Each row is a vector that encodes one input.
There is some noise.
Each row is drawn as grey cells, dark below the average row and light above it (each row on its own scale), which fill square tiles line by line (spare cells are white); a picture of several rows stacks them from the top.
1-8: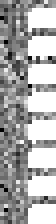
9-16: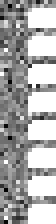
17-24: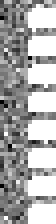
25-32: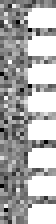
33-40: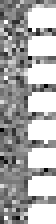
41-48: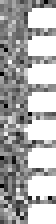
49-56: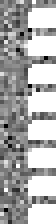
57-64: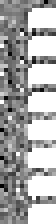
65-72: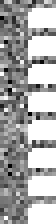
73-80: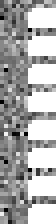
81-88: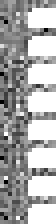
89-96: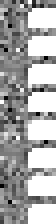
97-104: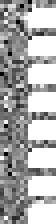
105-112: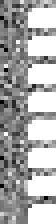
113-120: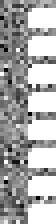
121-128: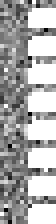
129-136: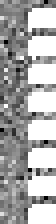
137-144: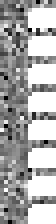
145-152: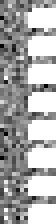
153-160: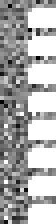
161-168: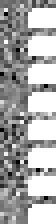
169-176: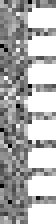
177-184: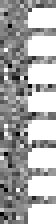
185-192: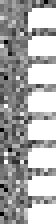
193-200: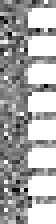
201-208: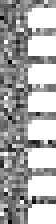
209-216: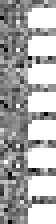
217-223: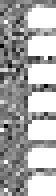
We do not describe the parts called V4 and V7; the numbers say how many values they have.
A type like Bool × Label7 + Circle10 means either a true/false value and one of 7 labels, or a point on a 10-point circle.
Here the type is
(Line5 + List2(Bool × V7)) × V4.
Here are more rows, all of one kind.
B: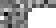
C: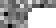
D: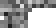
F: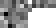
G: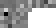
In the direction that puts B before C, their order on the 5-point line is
G, B, D, F, C.
